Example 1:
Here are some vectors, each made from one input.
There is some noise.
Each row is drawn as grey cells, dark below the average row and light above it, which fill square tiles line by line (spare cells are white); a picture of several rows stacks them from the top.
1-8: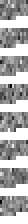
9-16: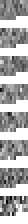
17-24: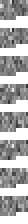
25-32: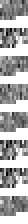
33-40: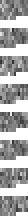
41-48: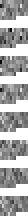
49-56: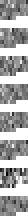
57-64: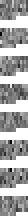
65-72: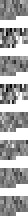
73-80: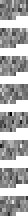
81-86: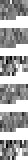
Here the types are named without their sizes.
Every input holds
either a fixed value, or two labels.
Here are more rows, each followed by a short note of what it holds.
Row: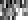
a fixed value
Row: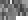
two labels
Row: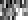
a fixed value
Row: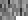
two labels
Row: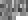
two labels
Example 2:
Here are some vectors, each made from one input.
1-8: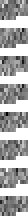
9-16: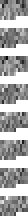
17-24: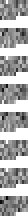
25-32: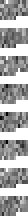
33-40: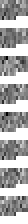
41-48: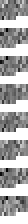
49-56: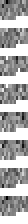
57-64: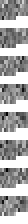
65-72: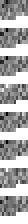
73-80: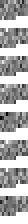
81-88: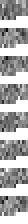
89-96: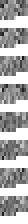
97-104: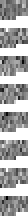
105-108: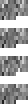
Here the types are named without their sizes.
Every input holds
a point on a line and a true/false value.
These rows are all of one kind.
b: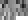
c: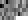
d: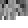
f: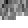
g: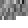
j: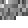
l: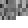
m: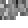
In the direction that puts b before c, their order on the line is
f, b, d, c, l, g, j, m.
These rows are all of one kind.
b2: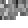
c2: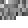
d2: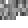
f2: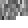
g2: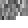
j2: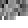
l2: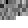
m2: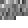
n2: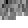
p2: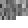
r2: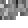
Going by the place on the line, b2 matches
f2, g2 and r2.
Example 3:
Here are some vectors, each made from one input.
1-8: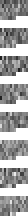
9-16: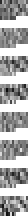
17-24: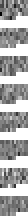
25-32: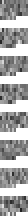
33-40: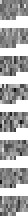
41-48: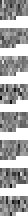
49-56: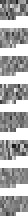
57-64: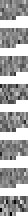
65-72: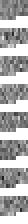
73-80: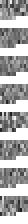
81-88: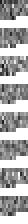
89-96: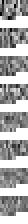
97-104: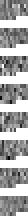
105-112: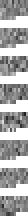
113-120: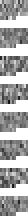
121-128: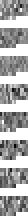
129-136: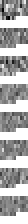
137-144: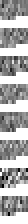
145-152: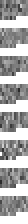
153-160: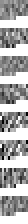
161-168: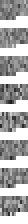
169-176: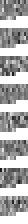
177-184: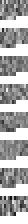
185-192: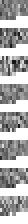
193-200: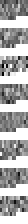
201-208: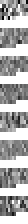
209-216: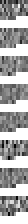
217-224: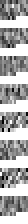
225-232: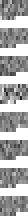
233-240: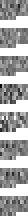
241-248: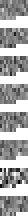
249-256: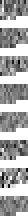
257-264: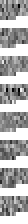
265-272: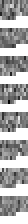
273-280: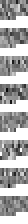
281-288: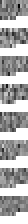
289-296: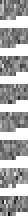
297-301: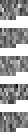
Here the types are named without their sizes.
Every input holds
either a point on a circle and four true/false values, or a fixed value.
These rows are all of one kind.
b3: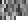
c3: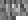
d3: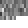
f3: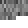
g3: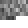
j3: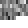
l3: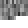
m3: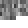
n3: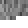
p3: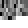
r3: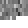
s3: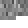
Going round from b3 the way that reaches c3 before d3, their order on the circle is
b3, f3, c3, n3, m3, l3, s3, p3, g3, j3, d3, r3.
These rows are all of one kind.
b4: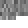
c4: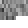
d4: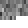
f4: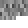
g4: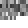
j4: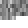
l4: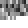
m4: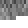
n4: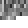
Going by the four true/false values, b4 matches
f4 and j4.
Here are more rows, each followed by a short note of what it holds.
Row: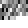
a fixed value
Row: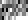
a fixed value
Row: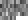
a point on a circle and four true/false values
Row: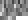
a point on a circle and four true/false values
